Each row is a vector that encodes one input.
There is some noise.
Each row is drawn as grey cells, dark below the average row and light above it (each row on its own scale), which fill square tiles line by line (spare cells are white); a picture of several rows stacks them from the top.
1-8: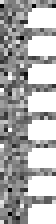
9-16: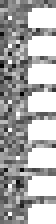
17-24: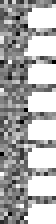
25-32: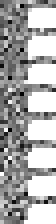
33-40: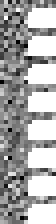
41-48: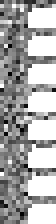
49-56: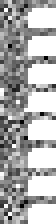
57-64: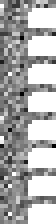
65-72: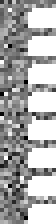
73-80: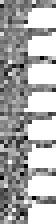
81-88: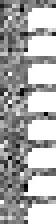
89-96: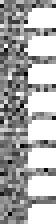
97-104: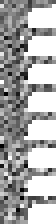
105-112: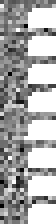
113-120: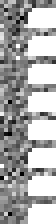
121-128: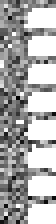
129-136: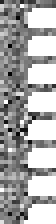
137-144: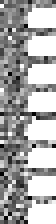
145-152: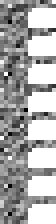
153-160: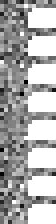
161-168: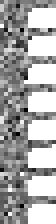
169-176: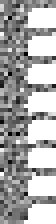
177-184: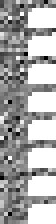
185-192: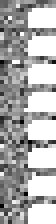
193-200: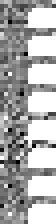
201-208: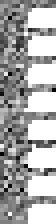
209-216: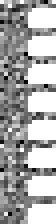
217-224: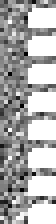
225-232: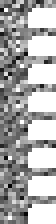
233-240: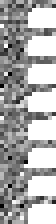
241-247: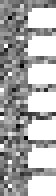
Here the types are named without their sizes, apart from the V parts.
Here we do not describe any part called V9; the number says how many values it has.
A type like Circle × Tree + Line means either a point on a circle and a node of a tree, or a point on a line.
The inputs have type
(Bool × Line + Tree) × (Label × V9 + Tree).
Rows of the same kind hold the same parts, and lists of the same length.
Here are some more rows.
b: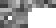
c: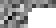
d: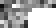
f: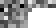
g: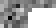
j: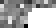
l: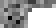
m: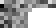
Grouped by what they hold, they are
b, d
c, g, l
f, m
j

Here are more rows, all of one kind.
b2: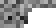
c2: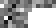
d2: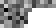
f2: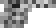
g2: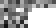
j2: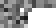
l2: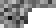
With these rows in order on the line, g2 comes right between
f2 and j2.
